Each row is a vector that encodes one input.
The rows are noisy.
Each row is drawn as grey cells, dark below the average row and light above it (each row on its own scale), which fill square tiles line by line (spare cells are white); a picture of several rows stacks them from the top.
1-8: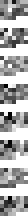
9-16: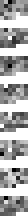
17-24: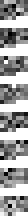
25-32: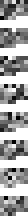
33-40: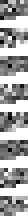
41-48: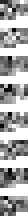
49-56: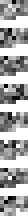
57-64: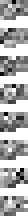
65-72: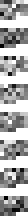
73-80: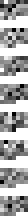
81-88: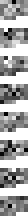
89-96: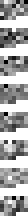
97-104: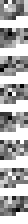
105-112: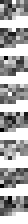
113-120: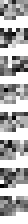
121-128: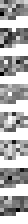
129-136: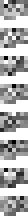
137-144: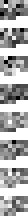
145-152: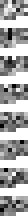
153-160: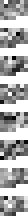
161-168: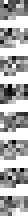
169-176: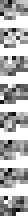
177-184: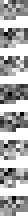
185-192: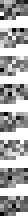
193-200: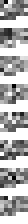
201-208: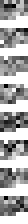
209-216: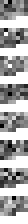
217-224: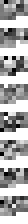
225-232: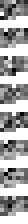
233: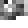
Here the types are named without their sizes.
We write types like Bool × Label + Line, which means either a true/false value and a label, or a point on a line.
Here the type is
Bool × Label.
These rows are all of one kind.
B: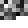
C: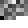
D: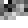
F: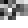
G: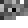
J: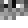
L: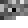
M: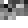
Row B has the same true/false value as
D and F.
